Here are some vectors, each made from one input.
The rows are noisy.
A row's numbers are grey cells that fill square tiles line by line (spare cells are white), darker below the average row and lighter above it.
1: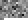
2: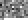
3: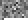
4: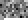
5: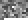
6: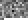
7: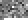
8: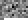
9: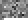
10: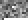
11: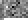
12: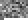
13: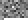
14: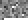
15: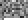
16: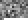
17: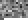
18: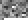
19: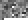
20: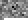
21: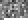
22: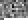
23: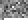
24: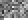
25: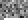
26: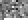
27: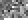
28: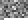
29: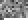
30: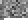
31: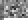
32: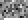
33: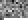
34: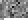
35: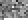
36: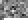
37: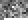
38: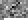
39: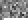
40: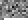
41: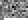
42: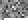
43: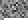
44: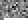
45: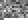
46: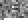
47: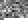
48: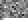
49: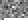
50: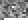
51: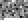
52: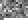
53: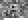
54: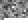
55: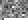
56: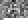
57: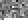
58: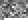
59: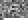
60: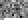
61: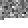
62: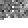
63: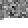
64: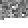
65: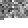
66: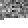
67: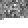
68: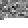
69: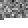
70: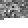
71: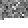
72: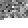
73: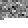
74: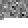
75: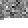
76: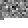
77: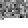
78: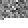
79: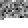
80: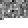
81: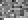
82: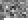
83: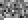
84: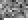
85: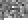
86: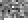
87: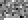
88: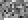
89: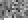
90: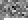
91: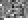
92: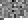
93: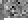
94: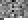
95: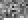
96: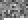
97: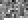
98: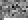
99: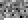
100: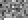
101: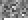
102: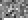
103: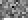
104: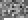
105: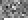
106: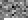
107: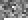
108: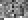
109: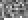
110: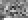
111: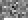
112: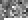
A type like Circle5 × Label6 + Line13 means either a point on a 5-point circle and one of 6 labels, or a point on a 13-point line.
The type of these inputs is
Bool × (Line6 + Line7).
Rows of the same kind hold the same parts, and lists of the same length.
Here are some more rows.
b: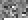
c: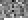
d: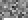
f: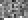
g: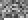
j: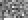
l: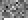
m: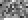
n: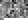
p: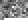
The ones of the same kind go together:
b, j, l, m, p
c, d, f, g, n

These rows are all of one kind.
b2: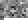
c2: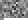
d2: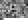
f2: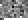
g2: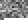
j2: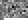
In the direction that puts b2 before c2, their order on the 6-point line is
b2, g2, d2, c2, f2, j2.
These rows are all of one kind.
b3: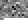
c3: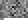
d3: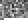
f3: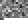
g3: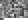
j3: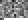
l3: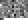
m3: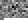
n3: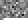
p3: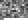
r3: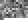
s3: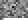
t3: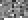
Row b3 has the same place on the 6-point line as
g3, j3, l3 and t3.
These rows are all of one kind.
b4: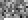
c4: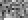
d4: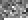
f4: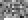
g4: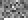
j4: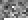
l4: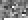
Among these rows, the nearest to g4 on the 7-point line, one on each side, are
b4 and f4.
